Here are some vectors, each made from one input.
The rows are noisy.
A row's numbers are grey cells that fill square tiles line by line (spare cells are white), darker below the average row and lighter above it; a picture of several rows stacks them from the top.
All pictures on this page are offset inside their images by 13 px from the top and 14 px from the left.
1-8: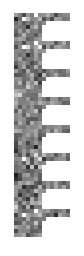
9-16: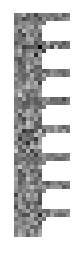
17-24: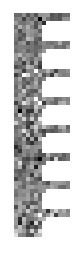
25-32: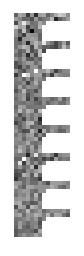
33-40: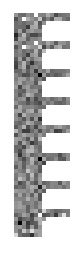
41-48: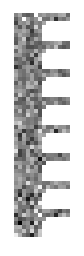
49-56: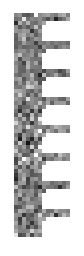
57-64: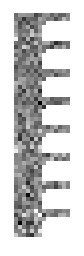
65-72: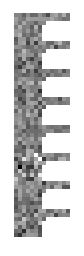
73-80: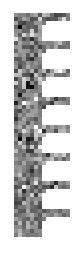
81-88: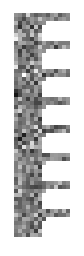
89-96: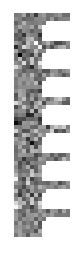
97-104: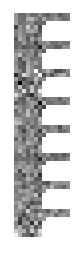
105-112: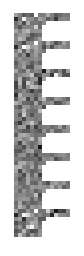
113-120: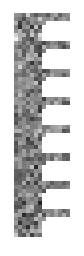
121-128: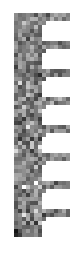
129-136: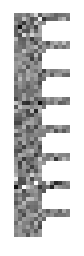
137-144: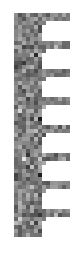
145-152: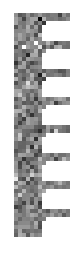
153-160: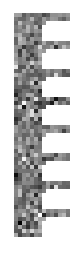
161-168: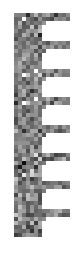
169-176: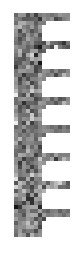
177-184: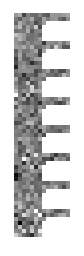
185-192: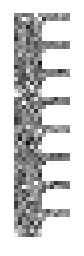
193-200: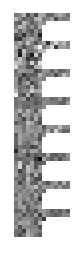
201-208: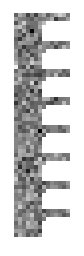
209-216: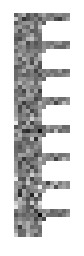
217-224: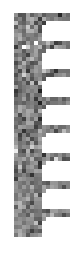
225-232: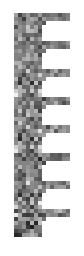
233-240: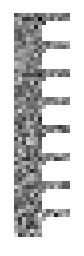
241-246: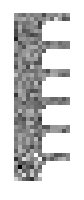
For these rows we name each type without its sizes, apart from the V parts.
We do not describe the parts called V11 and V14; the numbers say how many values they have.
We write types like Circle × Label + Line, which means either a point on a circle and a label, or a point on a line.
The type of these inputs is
Bool × Bool × Bool × ((Tree + V11) × V14 + Unit).
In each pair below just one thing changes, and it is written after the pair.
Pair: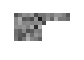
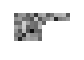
one of the three true/false values
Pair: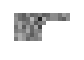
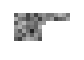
one of the three true/false values
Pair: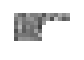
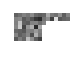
one of the three true/false values
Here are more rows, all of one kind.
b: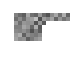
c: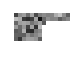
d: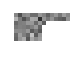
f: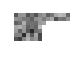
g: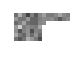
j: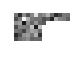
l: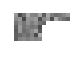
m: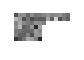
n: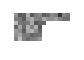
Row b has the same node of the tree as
f, j and n.
